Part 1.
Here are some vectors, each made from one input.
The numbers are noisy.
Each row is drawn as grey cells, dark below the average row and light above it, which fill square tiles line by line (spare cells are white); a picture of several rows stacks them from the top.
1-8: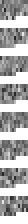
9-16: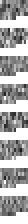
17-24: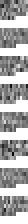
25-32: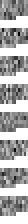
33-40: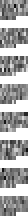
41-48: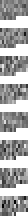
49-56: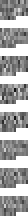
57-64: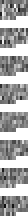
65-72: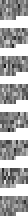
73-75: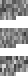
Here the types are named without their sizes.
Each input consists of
a point on a line, together with either a point on a circle, or a fixed value.
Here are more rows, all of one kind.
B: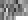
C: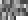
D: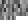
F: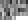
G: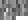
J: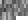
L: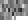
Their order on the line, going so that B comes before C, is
J, D, B, G, C, L, F.
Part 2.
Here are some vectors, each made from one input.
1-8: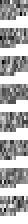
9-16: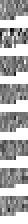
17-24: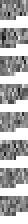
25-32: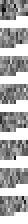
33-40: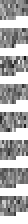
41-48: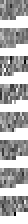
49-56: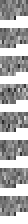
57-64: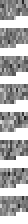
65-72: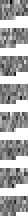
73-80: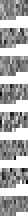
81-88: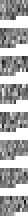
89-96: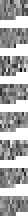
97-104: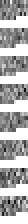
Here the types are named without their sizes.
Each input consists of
a point on a line, together with either a point on a circle, or a fixed value.
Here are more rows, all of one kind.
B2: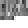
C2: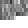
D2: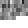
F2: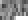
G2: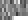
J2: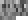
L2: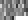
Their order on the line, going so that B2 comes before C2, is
L2, D2, J2, F2, B2, C2, G2.
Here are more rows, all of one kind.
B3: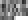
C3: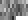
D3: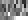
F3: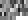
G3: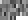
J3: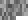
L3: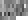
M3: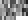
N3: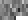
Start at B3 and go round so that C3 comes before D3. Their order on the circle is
B3, M3, L3, C3, N3, G3, J3, D3, F3.
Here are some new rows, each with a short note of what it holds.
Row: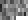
a point on a line
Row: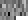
a point on a line
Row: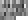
a point on a circle and a point on a line
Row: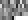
a point on a circle and a point on a line
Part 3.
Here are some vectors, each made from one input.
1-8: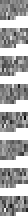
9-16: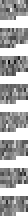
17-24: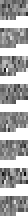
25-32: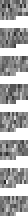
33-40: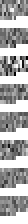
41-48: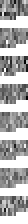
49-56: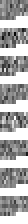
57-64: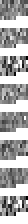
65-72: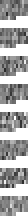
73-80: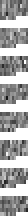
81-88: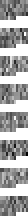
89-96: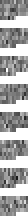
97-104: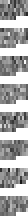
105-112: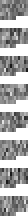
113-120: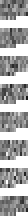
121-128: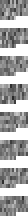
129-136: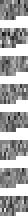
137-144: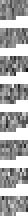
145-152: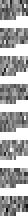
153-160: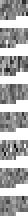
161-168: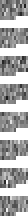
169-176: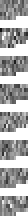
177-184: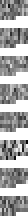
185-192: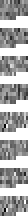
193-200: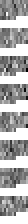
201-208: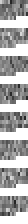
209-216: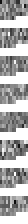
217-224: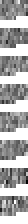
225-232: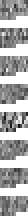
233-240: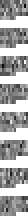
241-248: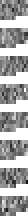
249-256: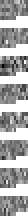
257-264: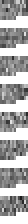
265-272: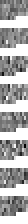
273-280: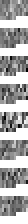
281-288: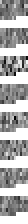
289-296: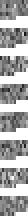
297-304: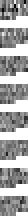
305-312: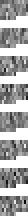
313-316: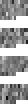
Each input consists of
a list of up to two points on a 17-point line.
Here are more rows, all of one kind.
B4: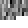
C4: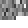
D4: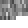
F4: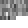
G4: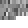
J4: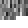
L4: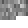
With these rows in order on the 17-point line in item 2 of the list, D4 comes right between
F4 and G4.
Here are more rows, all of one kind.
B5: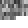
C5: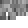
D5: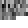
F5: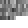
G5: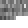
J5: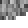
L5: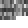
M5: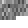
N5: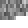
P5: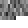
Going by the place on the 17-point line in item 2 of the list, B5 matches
D5, F5 and N5.
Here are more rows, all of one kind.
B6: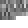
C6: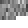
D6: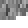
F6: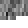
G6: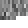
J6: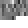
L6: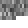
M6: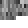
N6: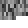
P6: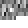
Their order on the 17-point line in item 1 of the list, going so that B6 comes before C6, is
J6, M6, N6, F6, L6, D6, B6, G6, C6, P6.
